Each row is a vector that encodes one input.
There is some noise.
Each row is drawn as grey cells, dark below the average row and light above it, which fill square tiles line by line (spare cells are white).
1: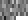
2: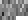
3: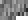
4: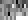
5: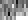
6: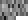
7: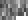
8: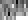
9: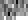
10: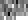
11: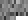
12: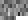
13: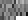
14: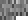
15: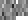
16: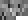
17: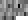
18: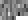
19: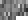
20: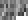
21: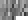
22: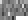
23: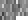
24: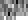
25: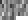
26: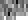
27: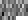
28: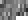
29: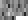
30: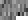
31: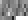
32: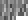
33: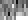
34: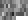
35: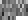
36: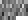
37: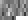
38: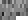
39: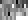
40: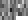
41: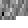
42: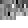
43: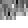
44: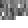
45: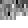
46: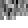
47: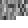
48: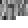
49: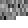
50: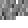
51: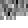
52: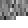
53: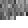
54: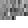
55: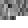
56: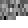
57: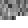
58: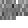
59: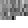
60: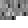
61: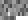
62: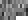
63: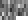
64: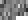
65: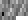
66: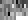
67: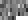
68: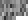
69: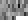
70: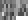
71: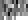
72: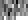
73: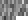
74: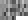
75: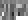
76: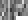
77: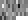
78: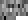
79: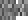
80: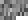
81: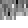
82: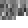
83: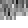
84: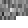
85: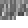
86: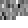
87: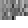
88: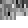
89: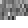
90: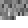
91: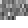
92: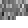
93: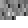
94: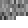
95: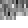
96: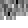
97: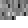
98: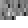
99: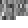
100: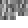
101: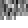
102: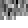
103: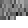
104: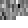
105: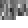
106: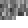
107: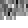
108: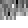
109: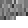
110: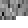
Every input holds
a point on a 4-point line, together with a list of up to two points on a 5-point circle.
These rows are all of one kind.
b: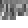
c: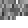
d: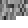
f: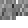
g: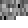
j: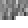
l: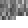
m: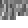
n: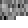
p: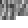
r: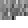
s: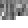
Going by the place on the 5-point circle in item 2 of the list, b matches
g and m.
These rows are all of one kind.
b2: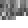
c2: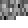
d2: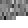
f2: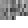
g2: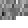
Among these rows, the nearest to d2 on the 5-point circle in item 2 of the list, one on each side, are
b2 and g2.
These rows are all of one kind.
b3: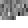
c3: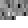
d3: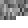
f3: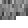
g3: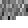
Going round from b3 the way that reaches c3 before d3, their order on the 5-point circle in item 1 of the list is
b3, c3, g3, f3, d3.
